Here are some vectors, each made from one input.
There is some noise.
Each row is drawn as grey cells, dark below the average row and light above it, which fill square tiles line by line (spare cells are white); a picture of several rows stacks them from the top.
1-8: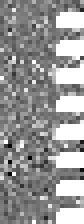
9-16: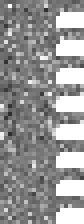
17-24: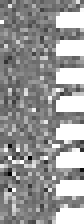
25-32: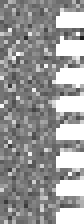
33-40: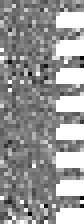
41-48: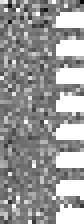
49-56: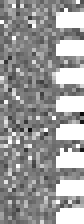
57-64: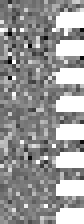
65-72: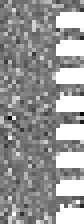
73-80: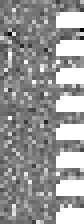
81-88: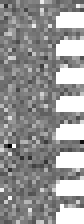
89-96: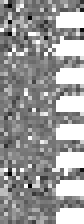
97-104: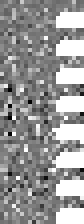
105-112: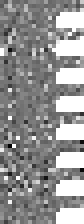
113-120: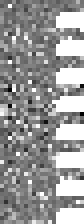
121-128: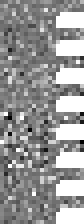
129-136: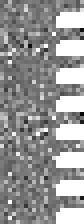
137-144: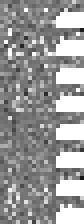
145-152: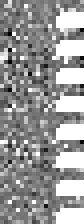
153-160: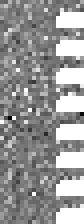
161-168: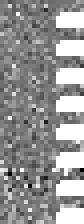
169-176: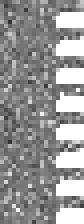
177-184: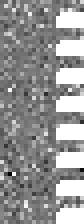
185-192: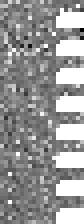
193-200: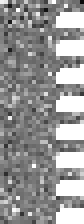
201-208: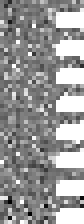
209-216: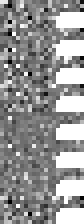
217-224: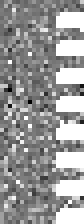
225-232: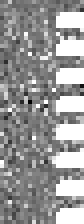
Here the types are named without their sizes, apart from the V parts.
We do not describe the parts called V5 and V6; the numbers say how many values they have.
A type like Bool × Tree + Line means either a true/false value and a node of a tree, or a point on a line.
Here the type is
Circle × Tree × V5 + V6.
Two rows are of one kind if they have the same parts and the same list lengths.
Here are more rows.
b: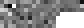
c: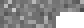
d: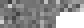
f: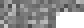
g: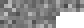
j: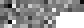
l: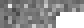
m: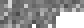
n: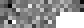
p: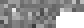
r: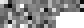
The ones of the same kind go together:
b, j, n, r
c, d, f, g, l, m, p

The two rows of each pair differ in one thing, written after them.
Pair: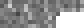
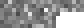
the value of V5
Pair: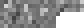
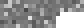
the node of the tree
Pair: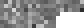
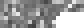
the value of V5
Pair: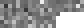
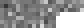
the place on the circle
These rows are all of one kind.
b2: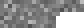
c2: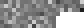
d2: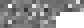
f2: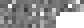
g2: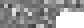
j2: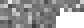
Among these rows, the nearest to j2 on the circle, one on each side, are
b2 and f2.
